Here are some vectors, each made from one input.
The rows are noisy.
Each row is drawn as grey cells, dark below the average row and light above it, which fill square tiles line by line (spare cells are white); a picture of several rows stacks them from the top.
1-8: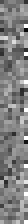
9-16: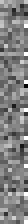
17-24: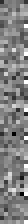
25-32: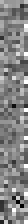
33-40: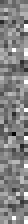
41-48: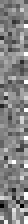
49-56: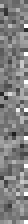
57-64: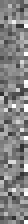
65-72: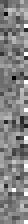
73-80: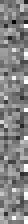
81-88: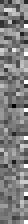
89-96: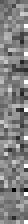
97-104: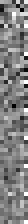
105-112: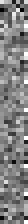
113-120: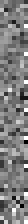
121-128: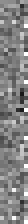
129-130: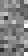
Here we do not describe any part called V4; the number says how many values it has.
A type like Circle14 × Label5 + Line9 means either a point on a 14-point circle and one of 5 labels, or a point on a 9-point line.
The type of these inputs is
List2(Bool × V4).
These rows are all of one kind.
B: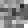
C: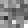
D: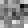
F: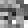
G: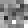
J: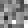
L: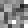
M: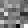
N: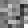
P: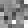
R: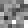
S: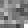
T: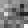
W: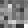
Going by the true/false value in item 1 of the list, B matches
D, L, N and T.
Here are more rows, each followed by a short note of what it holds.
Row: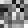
the empty list
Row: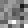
a list of one item
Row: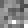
a list of one item
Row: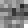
a list of one item
